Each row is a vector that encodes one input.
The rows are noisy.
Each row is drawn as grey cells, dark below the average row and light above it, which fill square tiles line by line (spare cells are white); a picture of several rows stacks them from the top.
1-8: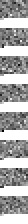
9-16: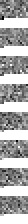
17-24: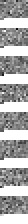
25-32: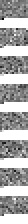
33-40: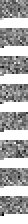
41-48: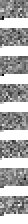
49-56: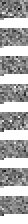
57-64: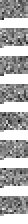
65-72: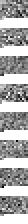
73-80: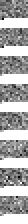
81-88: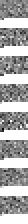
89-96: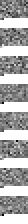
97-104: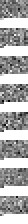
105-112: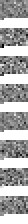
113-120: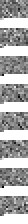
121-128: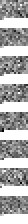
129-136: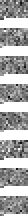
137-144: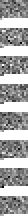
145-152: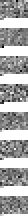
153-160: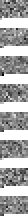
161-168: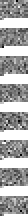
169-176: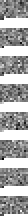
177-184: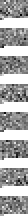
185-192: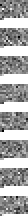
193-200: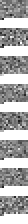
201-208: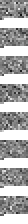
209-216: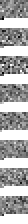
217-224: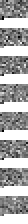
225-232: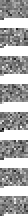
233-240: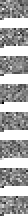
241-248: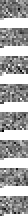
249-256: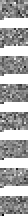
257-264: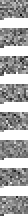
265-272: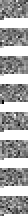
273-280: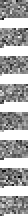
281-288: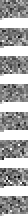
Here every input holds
a node of a 20-node tree, together with a list of up to two points on a 9-point line.
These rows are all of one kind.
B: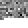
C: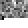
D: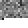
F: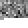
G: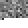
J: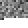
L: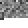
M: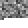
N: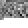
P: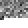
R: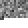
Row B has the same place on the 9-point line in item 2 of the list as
C and J.
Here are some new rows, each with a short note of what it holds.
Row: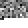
a node of a 20-node tree, together with a list of one item
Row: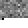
a node of a 20-node tree, together with a list of two items
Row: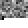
a node of a 20-node tree, together with a list of two items
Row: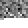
a node of a 20-node tree, together with the empty list
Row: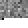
a node of a 20-node tree, together with a list of two items
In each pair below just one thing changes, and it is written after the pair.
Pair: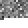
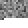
the place on the 9-point line in item 1 of the list
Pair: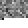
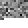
the node of the tree
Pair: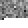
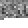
the place on the 9-point line in item 1 of the list
